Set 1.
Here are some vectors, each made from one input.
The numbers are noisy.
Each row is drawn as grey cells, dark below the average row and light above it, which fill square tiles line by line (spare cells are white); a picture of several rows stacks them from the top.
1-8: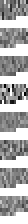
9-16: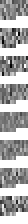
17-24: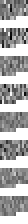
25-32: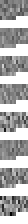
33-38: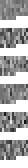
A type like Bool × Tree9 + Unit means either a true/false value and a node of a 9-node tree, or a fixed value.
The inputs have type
Line7.
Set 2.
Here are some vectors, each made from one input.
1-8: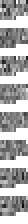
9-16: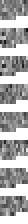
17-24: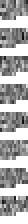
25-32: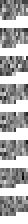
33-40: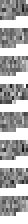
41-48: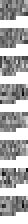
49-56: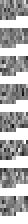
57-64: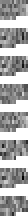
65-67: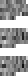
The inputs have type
Tree10.
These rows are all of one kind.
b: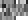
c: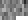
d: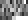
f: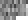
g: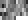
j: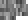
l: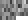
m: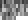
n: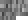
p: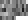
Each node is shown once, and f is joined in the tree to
c.
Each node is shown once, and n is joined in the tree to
c, j and l.
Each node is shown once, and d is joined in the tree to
l.
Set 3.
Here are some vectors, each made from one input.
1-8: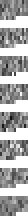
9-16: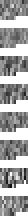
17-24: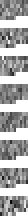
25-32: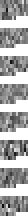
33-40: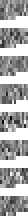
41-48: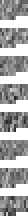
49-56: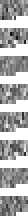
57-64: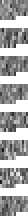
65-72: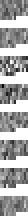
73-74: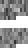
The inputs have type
Tree13.
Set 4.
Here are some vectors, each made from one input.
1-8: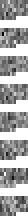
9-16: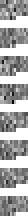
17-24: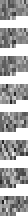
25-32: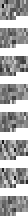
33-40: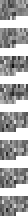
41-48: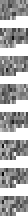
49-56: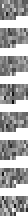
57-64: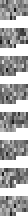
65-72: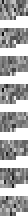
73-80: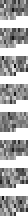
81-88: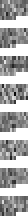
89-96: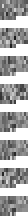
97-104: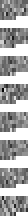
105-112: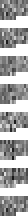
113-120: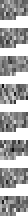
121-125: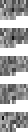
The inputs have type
Circle8.
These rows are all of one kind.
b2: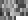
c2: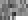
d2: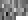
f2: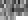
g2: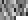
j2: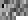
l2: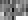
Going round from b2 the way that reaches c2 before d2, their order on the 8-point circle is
b2, g2, j2, f2, l2, c2, d2.
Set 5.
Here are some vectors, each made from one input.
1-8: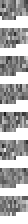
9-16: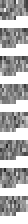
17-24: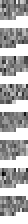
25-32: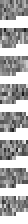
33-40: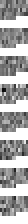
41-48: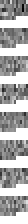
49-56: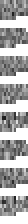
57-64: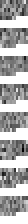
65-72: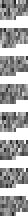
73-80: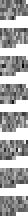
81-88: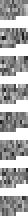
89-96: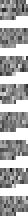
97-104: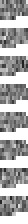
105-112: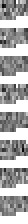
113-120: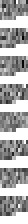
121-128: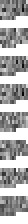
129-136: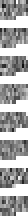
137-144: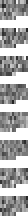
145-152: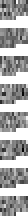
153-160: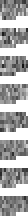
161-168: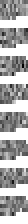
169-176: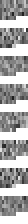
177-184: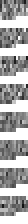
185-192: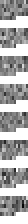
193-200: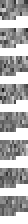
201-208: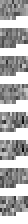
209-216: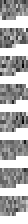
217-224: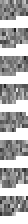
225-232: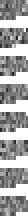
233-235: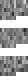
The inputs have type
Tree10.
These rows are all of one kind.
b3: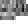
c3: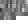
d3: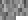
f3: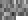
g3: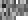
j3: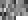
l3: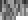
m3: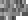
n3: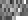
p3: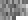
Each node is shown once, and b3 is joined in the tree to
m3.
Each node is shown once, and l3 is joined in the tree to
d3.
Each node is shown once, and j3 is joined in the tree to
d3 and g3.
